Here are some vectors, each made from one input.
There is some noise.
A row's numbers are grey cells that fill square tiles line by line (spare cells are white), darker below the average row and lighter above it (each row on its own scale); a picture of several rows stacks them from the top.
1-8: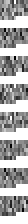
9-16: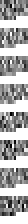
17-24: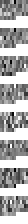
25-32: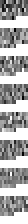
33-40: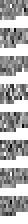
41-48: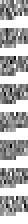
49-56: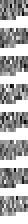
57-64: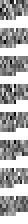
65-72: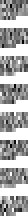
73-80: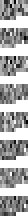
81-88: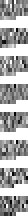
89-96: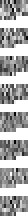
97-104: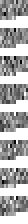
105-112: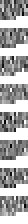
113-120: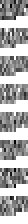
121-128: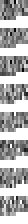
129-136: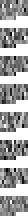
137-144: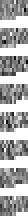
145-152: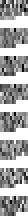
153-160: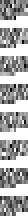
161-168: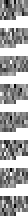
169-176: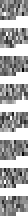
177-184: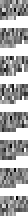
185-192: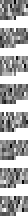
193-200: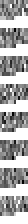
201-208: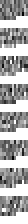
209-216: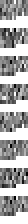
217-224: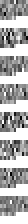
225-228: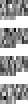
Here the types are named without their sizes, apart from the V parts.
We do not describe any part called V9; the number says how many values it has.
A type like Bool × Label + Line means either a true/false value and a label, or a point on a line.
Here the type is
Bool × (Line + V9).
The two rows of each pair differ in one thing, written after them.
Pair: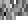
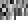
the place on the line
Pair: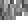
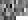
the true/false value
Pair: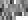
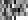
the true/false value
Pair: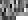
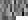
the place on the line
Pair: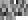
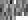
the place on the line
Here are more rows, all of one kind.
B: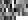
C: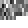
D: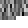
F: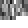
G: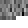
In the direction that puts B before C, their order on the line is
F, B, C, G, D.
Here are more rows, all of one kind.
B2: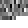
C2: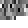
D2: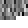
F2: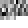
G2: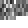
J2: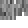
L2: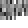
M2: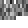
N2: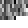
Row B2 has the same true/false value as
C2, D2 and N2.
